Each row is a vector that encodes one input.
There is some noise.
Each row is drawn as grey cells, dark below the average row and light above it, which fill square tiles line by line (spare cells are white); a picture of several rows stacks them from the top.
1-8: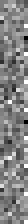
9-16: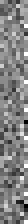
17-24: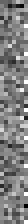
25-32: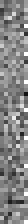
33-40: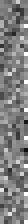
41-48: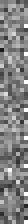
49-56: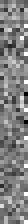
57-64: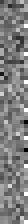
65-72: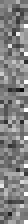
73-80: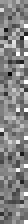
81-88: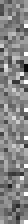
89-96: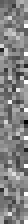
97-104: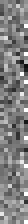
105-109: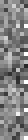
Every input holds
either a point on a 5-point line, or a point on an 8-point line, or a point on a 10-point line.
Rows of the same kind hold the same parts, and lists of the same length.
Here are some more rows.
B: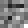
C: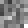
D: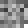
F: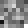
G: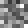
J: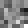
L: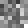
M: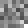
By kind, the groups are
B, C, L
D, F
G, J, M

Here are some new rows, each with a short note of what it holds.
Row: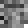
a point on a 10-point line
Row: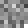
a point on a 5-point line
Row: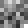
a point on an 8-point line
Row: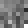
a point on an 8-point line
